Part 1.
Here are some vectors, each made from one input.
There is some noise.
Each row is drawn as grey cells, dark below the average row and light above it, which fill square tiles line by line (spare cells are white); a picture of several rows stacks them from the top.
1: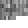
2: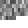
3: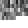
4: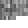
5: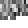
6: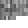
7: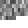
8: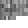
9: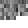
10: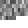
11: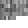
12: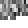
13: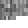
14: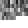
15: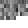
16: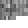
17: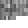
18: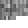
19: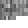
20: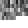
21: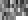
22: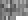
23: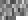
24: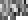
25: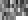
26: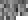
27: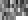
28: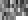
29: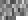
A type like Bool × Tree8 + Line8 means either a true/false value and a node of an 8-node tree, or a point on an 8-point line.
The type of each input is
Line5.
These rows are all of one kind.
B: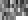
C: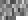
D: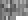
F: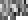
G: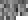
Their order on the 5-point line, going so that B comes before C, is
B, G, D, C, F.
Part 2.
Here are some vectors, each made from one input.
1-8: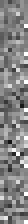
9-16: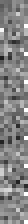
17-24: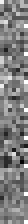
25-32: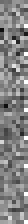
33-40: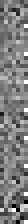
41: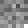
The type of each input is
Bool × Bool × Bool + Unit.
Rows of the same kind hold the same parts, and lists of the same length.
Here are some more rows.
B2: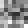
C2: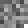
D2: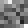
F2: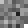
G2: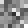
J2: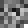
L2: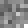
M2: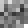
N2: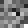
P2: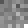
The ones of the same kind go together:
B2, C2, F2, G2, J2, L2, N2, P2
D2, M2

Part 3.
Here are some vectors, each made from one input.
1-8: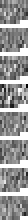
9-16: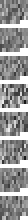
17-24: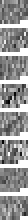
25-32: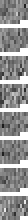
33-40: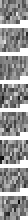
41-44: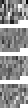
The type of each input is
Line3 × Line6 + Unit.
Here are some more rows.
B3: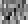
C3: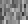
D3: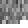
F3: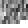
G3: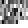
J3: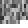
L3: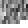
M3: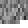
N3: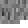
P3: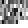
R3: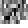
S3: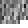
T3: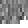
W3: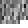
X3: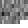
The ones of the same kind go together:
B3, C3, D3, F3, J3, L3, M3, N3, R3, S3, T3, W3, X3
G3, P3

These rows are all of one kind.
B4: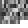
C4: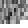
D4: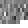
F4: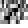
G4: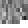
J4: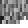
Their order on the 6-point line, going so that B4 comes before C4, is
G4, B4, C4, D4, J4, F4.
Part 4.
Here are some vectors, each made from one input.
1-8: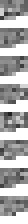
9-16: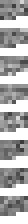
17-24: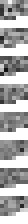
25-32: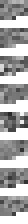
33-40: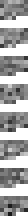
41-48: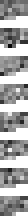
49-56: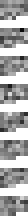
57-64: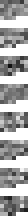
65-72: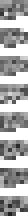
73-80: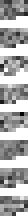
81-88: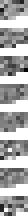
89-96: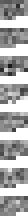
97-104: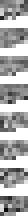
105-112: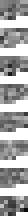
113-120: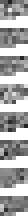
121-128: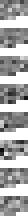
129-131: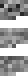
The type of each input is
Circle11.
